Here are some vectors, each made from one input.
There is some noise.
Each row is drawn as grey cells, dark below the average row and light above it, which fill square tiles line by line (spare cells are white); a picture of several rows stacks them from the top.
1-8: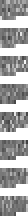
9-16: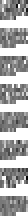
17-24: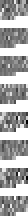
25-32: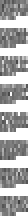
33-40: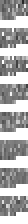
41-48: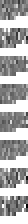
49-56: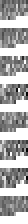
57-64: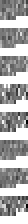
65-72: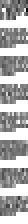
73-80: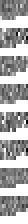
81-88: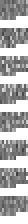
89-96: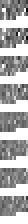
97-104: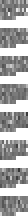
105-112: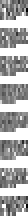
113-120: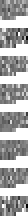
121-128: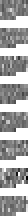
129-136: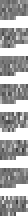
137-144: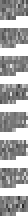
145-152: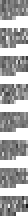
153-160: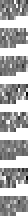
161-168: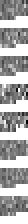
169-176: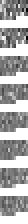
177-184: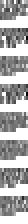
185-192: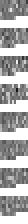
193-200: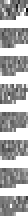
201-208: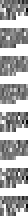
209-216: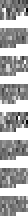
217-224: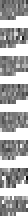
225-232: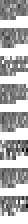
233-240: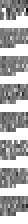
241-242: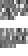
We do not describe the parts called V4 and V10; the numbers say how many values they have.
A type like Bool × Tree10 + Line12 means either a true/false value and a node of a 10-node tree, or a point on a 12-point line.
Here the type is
Bool × (Line7 + V10) + V4.
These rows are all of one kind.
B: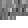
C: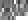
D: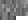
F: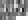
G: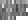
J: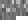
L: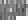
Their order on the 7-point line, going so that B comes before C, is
G, B, F, L, J, C, D.
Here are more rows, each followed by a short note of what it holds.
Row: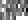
a value of V4
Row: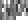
a value of V4
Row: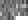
a point on a 7-point line and a true/false value
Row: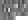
a true/false value and a value of V10
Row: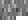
a point on a 7-point line and a true/false value
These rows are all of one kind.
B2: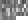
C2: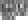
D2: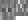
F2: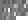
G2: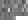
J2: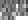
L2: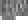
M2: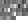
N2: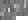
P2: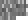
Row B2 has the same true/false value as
C2, D2, J2 and L2.
